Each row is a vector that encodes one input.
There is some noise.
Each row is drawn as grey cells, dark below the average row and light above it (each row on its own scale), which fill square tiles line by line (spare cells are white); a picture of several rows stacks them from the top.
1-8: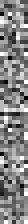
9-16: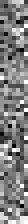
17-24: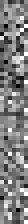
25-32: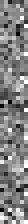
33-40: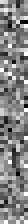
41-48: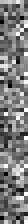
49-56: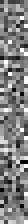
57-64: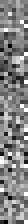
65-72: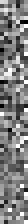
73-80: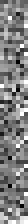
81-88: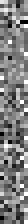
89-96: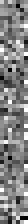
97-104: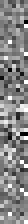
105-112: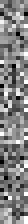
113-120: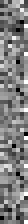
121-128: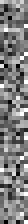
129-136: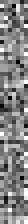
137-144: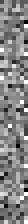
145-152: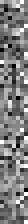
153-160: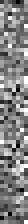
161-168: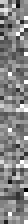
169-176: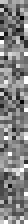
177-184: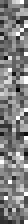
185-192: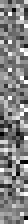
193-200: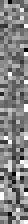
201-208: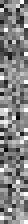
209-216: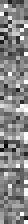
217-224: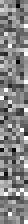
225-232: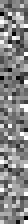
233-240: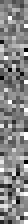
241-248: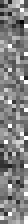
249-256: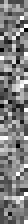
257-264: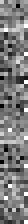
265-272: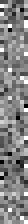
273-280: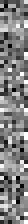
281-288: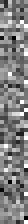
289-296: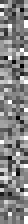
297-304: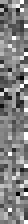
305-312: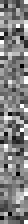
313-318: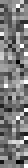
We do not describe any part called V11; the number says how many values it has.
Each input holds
three true/false values, together with either a point on a 19-point line, or a list of up to two values of V11.
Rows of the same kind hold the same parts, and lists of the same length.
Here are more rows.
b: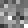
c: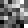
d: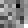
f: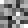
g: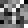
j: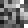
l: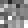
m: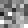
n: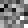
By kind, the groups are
b
c, g, j
d, f
l, m, n

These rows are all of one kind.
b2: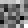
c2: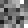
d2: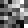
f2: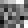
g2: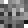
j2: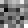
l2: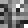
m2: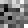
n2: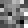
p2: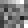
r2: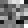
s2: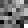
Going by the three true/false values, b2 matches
c2, f2, j2 and p2.
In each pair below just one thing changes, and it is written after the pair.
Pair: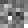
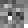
the value of V11 in item 2 of the list
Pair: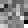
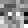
the value of V11 in item 1 of the list
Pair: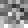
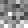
one of the three true/false values
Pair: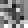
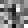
one of the three true/false values
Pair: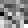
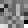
the value of V11 in item 1 of the list
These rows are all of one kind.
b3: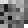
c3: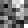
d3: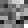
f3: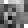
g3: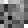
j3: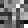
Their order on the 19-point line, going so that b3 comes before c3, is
f3, g3, b3, j3, c3, d3.
